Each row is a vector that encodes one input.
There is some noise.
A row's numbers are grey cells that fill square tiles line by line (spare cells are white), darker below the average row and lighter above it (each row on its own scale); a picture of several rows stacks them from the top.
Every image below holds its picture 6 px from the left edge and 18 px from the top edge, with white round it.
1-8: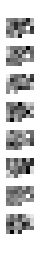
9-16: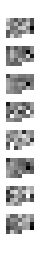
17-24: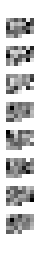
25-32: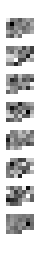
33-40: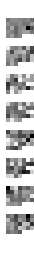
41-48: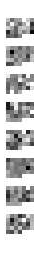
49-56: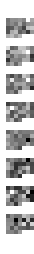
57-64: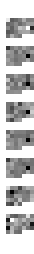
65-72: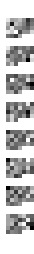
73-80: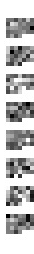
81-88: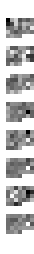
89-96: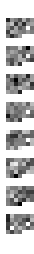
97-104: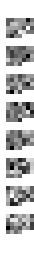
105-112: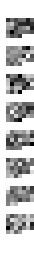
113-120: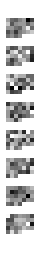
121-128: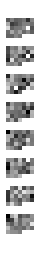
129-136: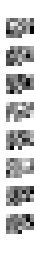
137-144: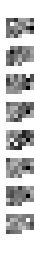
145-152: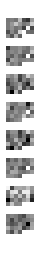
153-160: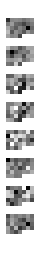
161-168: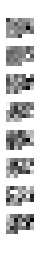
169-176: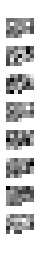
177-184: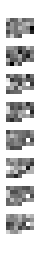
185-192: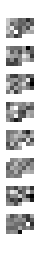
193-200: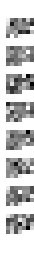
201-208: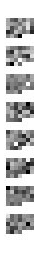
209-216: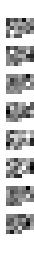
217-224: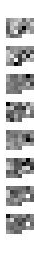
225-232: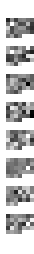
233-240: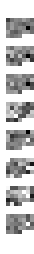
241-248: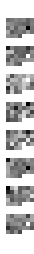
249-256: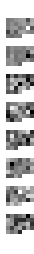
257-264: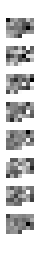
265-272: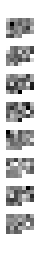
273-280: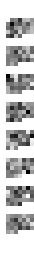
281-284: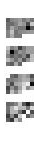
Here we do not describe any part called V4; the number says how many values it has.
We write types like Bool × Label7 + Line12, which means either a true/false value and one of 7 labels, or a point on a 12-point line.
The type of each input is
(Bool × Bool × Bool × Bool + V4) × Label6 + Unit.
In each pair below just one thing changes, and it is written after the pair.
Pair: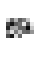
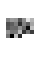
one of the four true/false values
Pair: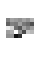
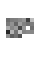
the label
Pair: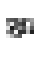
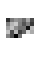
the label
